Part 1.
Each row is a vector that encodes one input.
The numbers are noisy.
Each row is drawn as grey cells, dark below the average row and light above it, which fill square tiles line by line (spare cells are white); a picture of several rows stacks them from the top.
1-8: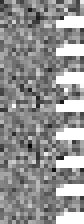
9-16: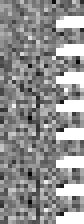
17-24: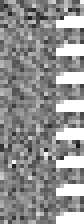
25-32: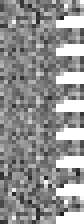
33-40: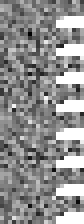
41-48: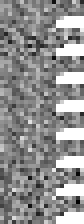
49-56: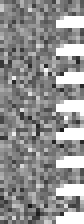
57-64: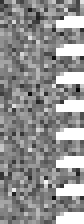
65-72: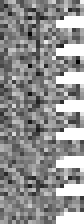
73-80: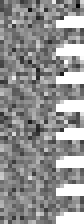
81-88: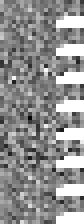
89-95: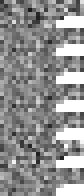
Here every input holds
either a point on a 6-point circle, or a point on a 7-point line.
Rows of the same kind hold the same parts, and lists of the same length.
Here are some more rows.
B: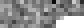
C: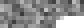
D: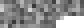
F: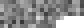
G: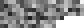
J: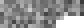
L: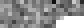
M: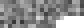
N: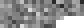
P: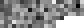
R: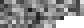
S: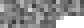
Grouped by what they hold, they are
B, C, D, F, J, L, M, N, S
G, P, R

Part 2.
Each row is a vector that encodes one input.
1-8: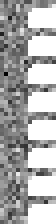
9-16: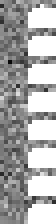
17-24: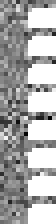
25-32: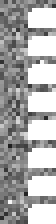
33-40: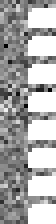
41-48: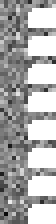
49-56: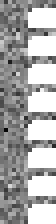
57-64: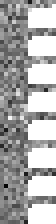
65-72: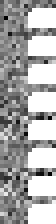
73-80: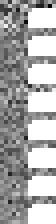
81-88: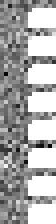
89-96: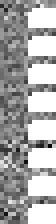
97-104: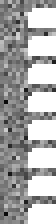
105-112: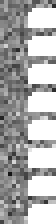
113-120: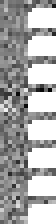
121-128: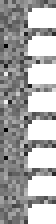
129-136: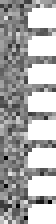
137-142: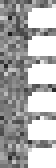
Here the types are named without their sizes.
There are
3 kinds of row.
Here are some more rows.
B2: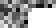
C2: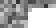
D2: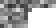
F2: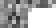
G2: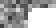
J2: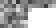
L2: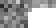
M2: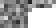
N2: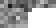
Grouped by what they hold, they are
B2
C2, D2, G2, J2, N2
F2, L2, M2

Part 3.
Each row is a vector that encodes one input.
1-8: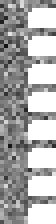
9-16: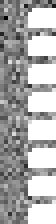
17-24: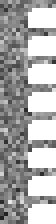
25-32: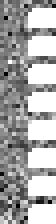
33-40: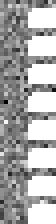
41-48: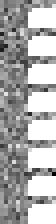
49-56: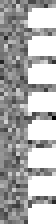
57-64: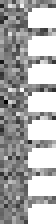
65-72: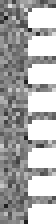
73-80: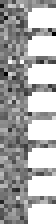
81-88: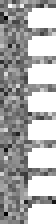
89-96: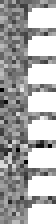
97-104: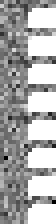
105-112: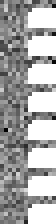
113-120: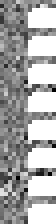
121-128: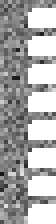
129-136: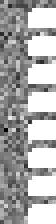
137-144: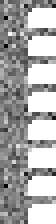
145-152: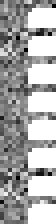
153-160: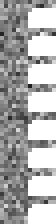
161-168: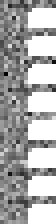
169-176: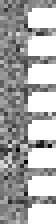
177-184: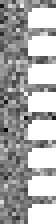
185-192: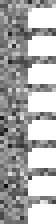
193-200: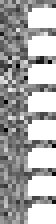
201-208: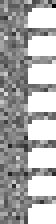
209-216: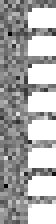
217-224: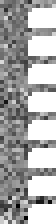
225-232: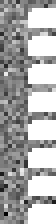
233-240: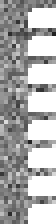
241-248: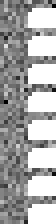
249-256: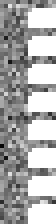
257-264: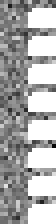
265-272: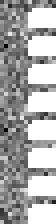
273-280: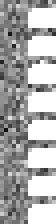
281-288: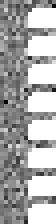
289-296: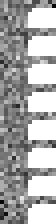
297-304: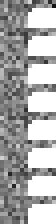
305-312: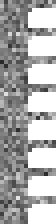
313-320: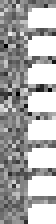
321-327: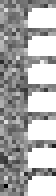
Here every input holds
a list of up to two points on a 7-point line.
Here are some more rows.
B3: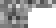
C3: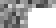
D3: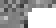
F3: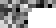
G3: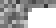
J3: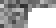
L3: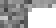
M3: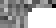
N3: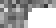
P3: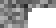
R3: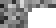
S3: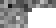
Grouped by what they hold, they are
B3, C3, D3, L3, R3
F3
G3, J3, M3, N3, P3, S3

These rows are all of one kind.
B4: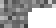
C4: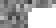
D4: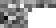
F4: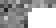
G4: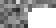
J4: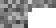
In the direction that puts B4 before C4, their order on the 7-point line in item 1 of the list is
D4, G4, J4, F4, B4, C4.
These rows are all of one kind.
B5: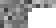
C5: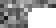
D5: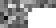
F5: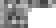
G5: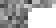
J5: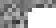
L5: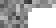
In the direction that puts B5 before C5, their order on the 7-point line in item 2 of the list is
B5, G5, L5, C5, F5, D5, J5.
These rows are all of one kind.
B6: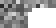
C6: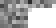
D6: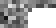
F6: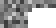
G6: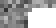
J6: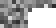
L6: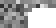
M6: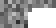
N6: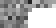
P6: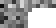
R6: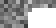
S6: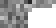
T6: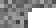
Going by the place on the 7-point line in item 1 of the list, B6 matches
F6, L6, M6 and R6.
